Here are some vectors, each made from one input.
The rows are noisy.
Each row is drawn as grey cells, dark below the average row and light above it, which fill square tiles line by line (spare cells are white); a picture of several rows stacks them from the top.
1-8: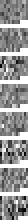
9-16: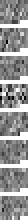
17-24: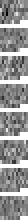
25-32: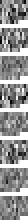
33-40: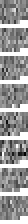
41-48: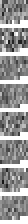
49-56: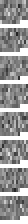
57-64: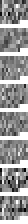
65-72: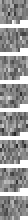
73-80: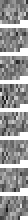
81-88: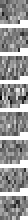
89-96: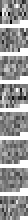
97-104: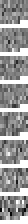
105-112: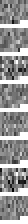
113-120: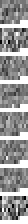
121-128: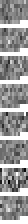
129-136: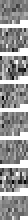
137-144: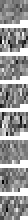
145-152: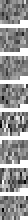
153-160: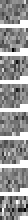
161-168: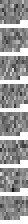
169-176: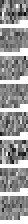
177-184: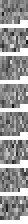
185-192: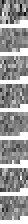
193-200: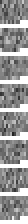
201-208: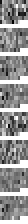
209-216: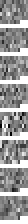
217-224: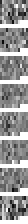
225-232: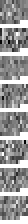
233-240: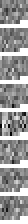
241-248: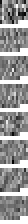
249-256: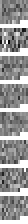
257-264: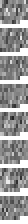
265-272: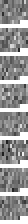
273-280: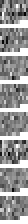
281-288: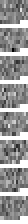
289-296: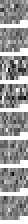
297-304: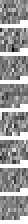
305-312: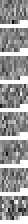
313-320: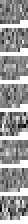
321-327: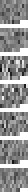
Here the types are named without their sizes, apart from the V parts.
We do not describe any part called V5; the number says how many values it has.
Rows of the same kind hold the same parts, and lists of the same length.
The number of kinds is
3.
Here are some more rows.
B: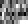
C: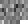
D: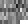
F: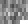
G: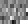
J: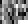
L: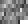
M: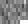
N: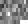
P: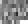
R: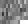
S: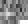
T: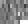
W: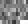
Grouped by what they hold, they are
B, J
C, D, L, M, R, T
F, G, N, P, S, W

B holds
a value of V5.
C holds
a point on a line and a node of a tree.
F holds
a node of each of two trees.
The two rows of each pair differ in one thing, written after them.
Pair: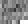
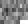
the place on the line
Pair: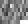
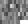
the place on the line
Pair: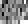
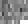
the place on the line
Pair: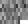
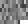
the place on the line
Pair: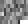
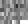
the node of the tree
